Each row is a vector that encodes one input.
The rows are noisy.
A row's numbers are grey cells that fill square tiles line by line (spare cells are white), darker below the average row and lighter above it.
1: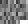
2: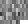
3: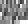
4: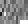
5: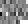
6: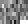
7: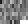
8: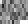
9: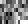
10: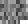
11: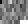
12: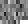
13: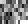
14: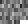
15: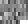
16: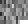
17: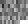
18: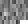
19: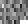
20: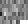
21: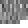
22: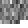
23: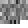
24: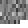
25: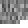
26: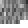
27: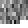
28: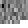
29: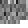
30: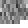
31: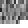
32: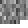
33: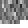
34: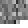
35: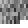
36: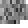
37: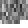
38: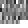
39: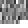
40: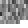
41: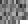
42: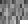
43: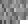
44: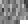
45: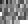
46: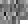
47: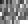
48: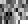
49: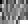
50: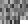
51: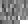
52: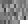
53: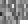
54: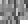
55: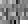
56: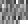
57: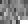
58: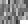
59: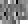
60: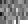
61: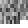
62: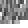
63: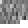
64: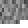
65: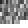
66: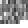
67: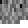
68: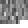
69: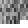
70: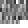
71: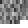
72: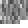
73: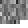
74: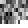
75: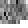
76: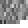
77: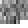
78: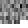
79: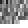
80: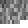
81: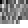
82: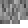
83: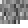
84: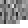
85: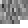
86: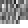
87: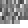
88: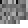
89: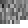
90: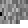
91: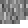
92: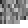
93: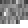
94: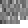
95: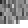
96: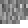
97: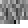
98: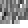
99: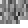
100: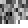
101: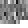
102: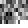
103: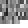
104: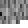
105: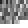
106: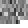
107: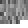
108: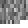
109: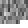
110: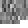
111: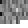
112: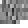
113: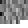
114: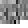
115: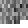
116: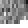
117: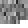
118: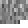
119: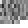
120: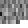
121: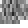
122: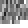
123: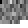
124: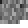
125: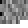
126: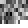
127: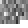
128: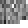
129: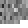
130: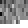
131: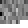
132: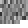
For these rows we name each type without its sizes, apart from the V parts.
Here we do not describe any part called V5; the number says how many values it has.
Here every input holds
a list of items, each a true/false value and a value of V5.
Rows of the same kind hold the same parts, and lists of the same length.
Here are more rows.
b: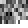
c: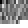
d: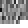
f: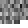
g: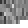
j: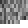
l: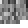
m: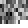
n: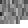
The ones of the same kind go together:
b, m
c, d
f
g, j, l, n

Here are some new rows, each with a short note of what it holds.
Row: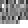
a list of one item
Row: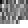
a list of one item
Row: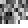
the empty list
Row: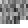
a list of two items
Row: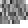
a list of three items
